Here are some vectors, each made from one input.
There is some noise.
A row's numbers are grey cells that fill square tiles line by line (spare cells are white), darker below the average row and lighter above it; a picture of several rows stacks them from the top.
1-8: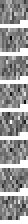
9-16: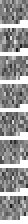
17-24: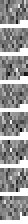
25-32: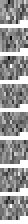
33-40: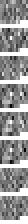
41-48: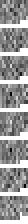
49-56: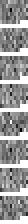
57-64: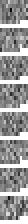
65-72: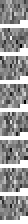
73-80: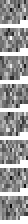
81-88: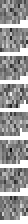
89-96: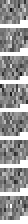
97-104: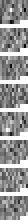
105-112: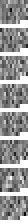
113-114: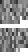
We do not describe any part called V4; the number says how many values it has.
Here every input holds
a value of V4, together with either one of 7 labels, or a point on an 8-point line.
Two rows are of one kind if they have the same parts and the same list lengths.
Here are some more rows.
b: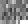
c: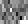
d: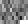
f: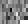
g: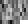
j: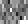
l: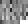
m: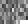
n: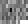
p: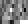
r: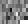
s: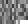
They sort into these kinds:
b, c, d, f, j, n, r
g, l, m, p, s

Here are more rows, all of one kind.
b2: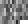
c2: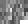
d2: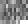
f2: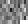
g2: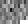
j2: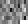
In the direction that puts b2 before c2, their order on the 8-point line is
b2, j2, f2, g2, c2, d2.
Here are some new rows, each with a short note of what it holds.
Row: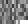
one of 7 labels and a value of V4
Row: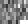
one of 7 labels and a value of V4
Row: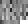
one of 7 labels and a value of V4
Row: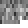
one of 7 labels and a value of V4
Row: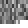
one of 7 labels and a value of V4
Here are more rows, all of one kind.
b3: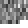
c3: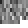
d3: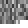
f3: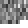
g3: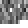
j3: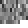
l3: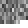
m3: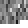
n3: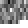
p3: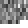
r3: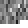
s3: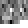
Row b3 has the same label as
c3, f3, j3 and p3.
